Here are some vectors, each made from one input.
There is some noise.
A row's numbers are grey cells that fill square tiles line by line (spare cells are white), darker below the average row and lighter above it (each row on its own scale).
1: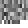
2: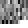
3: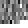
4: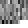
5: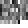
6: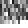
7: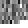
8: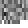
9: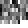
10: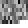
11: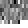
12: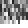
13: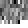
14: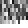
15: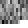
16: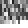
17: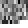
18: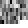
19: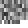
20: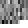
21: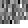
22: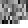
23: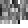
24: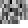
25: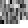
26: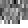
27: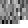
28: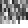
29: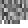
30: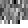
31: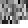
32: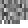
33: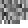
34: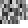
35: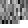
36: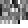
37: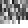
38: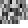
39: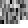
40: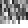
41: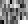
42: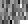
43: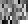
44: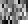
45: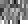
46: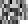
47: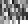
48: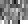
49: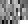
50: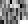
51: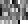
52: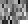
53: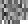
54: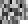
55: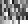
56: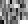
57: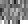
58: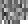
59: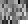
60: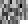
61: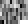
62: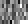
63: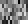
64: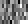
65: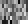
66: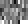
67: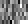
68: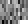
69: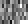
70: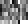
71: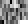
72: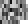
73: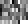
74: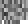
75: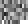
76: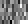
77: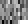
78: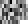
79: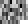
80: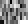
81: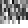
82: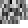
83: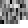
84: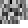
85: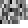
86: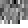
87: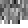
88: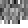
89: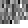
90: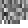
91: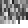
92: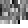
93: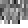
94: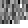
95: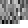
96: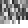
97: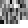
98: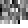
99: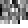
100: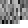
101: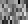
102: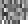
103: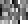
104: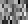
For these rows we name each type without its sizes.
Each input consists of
a point on a line.
